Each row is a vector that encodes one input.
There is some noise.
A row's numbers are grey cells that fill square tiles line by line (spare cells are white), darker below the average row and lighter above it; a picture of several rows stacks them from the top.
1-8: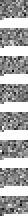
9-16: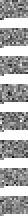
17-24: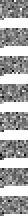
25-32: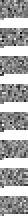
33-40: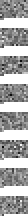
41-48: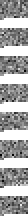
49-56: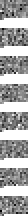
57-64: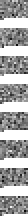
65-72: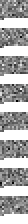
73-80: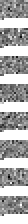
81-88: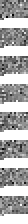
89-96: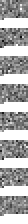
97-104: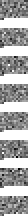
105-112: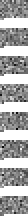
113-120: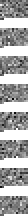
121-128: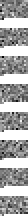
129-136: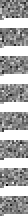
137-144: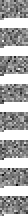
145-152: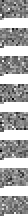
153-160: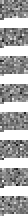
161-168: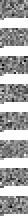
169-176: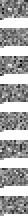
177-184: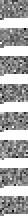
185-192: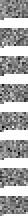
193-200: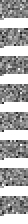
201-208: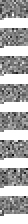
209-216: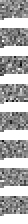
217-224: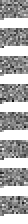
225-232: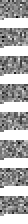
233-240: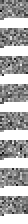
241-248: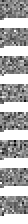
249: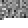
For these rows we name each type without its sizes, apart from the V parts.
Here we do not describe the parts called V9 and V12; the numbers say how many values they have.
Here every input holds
a point on a line, a true/false value, a value of V9 and a value of V12.
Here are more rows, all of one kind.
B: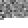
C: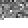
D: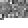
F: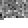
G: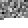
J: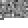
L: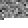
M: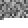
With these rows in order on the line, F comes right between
B and L.
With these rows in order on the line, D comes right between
B and J.
